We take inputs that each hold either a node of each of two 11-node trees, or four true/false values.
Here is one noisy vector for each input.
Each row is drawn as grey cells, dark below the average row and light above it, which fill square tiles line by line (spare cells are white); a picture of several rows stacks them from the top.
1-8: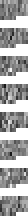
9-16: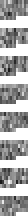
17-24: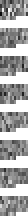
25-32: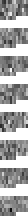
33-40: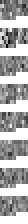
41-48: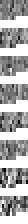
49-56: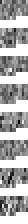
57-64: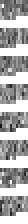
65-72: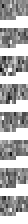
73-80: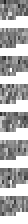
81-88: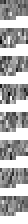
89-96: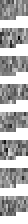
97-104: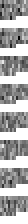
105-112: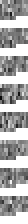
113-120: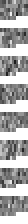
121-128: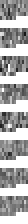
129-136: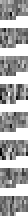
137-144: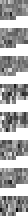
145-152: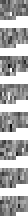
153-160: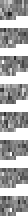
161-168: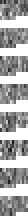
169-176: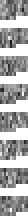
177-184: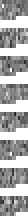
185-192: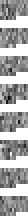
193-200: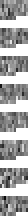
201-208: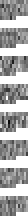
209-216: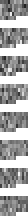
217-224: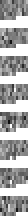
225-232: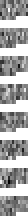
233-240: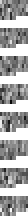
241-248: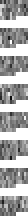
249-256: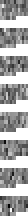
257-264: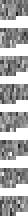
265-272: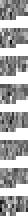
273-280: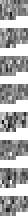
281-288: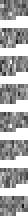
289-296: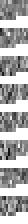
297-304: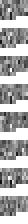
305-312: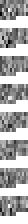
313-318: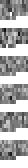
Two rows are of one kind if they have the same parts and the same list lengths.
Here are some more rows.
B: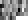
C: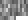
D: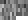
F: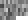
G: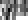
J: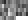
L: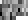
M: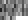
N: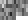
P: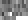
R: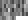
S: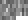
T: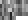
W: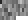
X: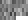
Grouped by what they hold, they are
B, D, F, G, J, L, N, P, T
C, M, R, S, W, X

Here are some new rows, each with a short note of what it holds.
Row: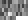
four true/false values
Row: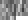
a node of each of two 11-node trees
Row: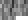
a node of each of two 11-node trees
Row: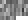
a node of each of two 11-node trees
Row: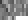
a node of each of two 11-node trees
